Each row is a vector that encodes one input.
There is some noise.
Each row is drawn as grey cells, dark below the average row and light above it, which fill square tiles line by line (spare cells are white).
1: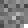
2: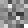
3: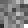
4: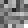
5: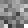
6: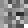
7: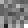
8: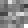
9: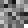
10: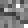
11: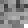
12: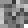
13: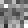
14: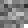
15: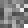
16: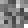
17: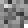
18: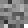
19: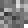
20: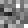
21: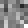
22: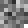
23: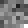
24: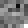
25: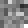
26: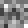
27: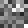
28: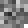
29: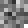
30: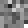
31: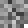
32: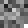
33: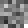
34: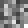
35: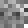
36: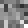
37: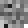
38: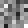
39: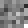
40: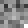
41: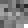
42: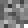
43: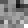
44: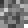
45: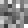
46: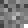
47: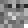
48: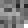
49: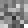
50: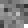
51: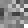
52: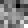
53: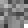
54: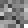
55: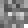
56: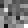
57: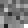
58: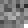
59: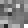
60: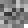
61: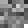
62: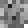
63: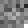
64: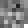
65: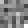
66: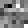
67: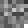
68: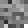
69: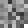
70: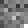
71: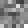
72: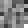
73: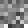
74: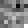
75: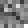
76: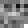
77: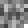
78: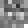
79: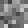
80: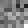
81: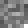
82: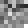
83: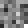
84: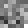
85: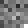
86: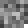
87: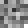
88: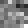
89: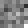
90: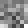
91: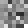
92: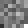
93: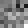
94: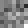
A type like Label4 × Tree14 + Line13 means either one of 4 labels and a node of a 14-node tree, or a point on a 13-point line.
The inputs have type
(Bool × Bool × Bool + Label4) × Label7.
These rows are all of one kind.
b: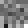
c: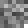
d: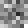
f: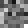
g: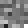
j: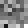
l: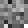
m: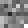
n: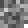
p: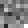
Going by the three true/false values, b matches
g, j, m and p.
